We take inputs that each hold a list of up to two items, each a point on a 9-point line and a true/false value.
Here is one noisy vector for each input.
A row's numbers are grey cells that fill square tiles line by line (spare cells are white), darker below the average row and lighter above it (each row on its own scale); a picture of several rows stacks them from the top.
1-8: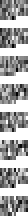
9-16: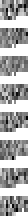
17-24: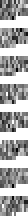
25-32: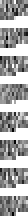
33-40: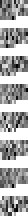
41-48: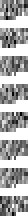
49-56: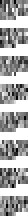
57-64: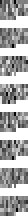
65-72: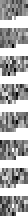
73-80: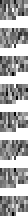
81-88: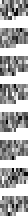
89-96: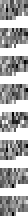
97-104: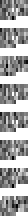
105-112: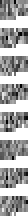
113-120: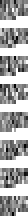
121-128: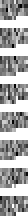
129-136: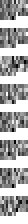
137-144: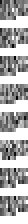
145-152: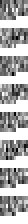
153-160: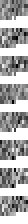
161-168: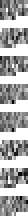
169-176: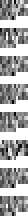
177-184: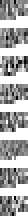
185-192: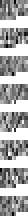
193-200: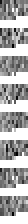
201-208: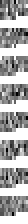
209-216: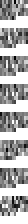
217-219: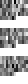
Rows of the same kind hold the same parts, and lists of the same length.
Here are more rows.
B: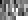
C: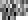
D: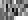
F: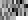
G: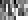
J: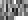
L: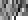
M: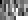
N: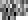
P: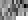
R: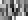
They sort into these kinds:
B, G, M
C, N
D, F, J, L, P, R

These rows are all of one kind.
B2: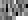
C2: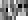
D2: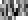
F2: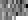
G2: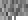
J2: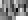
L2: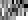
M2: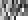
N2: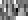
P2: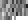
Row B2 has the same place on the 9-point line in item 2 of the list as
F2 and G2.
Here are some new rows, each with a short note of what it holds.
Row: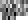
the empty list
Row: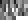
a list of one item
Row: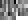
a list of one item
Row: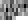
a list of two items
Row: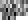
the empty list
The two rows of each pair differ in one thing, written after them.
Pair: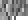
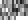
the place on the 9-point line in item 1 of the list
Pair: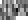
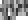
the place on the 9-point line in item 1 of the list
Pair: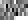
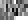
the place on the 9-point line in item 1 of the list
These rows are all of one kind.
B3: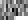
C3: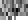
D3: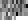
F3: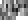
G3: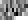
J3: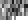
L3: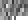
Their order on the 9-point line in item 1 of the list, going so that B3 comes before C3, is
F3, B3, C3, J3, G3, L3, D3.
